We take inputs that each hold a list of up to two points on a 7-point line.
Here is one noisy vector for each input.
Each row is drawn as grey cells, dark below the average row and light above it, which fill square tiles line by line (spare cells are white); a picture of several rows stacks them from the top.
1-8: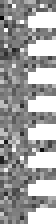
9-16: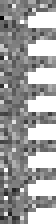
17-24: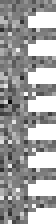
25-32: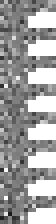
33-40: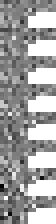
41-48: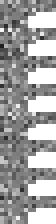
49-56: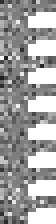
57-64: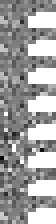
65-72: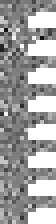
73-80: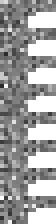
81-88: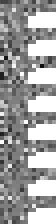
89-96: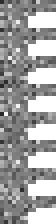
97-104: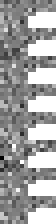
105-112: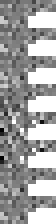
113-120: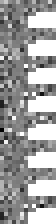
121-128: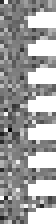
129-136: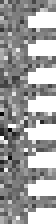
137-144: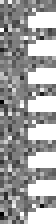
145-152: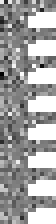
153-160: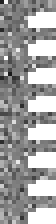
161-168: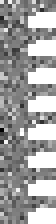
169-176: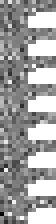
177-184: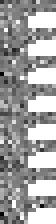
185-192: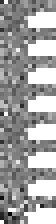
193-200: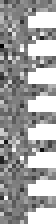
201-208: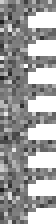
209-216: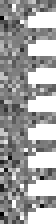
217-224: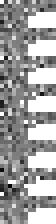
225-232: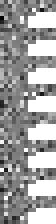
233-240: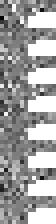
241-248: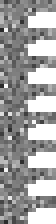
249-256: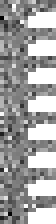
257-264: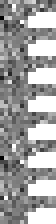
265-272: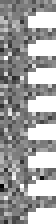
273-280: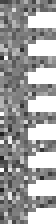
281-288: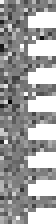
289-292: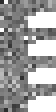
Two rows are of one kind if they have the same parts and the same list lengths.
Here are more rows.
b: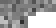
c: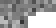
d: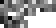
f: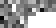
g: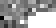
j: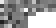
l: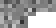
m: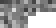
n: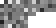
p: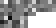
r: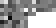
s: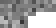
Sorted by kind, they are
b, c, l, m, s
d
f, g, j, n, p, r

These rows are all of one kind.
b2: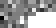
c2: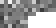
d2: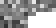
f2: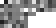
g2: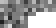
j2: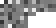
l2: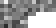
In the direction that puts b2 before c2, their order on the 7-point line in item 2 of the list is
f2, j2, g2, b2, c2, d2, l2.
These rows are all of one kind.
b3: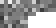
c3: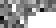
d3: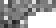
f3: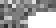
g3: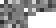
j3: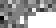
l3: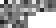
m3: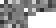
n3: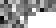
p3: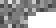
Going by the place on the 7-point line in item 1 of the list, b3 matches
f3, g3, m3 and p3.
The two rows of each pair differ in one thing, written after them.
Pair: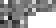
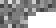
the place on the 7-point line in item 1 of the list
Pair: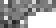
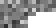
the place on the 7-point line in item 1 of the list
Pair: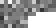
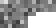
the place on the 7-point line in item 1 of the list
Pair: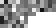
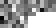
the place on the 7-point line in item 2 of the list
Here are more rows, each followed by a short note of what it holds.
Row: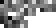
the empty list
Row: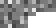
a list of two items
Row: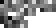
the empty list
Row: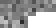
a list of one item
